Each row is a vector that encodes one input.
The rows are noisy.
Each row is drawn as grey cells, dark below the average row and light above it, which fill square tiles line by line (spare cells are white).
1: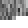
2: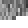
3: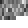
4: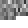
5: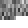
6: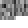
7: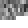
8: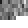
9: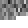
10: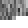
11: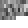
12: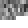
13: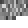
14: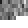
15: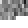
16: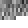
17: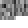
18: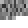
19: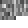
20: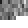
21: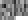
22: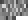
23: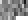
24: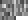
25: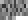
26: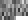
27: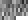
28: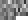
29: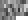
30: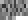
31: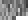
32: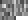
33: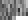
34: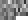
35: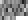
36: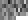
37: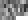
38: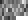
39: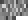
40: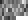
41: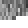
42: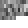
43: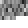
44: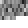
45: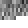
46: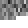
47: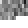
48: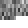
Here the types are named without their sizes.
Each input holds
four true/false values.
